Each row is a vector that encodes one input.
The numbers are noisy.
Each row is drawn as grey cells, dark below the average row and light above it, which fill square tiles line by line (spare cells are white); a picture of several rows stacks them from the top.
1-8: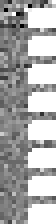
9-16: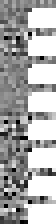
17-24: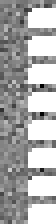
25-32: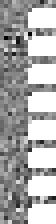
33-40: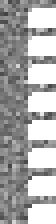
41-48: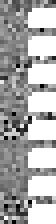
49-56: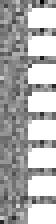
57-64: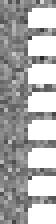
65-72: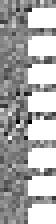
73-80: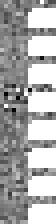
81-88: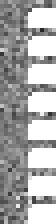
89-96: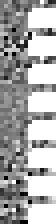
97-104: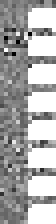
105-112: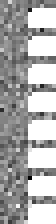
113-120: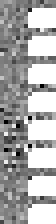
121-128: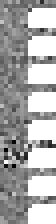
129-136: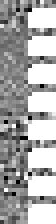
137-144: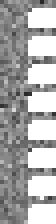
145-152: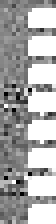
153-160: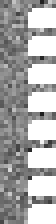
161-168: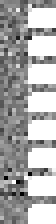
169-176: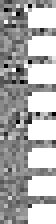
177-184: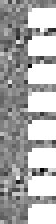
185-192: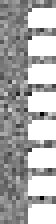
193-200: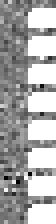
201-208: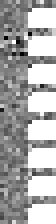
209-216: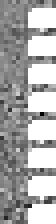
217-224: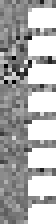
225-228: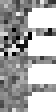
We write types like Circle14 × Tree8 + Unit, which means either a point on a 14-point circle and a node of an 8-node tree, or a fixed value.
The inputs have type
Bool × Bool × Bool × (Line7 + Line8) + Line5.
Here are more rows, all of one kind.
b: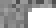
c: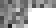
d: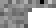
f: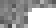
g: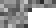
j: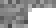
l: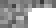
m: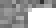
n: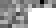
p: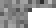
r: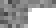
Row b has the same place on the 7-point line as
j, l and m.
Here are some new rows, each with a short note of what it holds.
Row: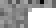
a point on a 7-point line and three true/false values
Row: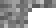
a point on an 8-point line and three true/false values
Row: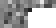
a point on an 8-point line and three true/false values
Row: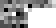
a point on a 5-point line
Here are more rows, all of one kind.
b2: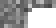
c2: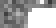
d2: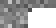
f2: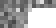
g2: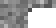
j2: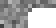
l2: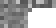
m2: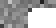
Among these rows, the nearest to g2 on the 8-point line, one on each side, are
d2 and l2.
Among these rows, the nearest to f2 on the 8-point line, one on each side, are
c2 and j2.
